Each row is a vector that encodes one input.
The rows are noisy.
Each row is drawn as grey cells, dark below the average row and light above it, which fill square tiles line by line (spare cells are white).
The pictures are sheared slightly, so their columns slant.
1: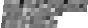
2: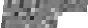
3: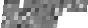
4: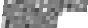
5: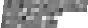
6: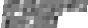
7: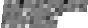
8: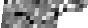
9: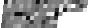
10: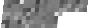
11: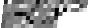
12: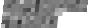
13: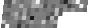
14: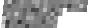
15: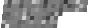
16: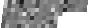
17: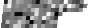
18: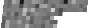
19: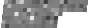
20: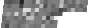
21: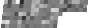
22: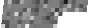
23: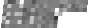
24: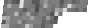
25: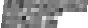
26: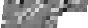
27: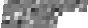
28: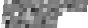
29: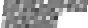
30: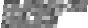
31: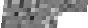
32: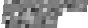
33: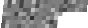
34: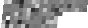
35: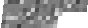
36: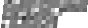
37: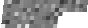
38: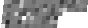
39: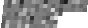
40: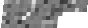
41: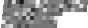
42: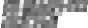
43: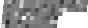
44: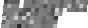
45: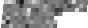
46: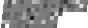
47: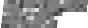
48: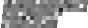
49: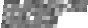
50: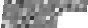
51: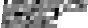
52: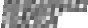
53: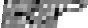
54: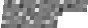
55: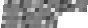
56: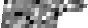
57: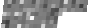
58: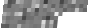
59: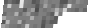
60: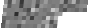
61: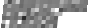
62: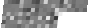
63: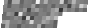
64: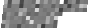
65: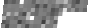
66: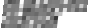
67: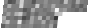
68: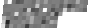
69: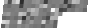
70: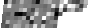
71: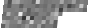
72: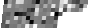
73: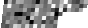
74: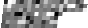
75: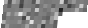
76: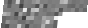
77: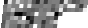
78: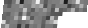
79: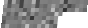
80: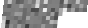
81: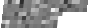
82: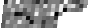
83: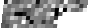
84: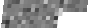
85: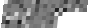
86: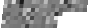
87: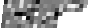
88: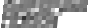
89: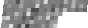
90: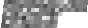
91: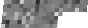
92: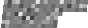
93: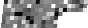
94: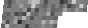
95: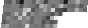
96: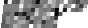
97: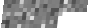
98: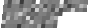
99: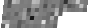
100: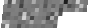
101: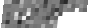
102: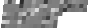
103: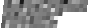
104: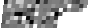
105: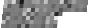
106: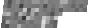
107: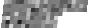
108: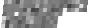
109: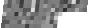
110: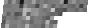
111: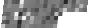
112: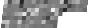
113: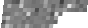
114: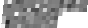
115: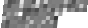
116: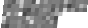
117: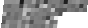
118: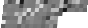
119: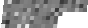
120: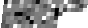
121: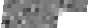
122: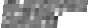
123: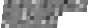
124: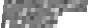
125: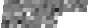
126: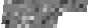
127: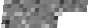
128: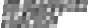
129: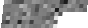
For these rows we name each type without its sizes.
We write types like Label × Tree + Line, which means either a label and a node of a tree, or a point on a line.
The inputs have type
((Bool × Bool × Bool × Bool + Unit) × Line + Label) × Label.
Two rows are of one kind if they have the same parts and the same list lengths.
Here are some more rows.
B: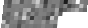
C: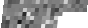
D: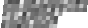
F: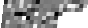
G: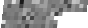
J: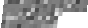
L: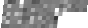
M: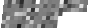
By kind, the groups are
B, C, G, M
D, J, L
F

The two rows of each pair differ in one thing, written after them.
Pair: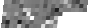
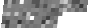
the place on the line
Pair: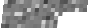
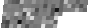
the label
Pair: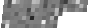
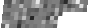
the place on the line
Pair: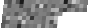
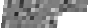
the place on the line
